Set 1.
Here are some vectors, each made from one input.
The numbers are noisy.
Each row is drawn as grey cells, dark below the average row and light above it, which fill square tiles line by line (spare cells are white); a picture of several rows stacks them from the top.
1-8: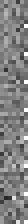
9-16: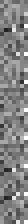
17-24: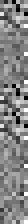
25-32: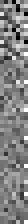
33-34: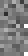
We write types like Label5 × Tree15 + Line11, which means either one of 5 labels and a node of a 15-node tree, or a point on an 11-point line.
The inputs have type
Tree7 + Unit.
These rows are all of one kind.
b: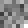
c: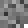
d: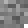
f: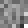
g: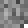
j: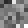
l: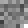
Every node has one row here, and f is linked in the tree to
g.
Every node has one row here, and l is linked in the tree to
b and d.
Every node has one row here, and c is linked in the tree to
d and j.
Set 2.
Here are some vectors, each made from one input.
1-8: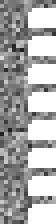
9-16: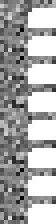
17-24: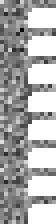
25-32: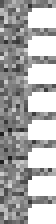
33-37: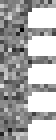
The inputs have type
Tree7.
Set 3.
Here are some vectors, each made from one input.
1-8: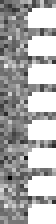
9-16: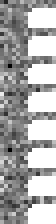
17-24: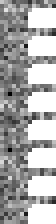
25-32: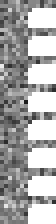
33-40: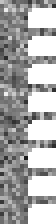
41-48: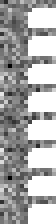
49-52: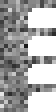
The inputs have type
Circle8.
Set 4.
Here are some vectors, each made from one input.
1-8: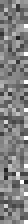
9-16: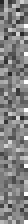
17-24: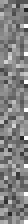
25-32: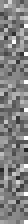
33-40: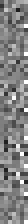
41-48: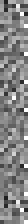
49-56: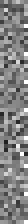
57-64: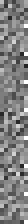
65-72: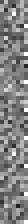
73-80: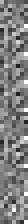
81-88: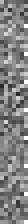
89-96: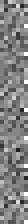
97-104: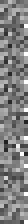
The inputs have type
Tree16.
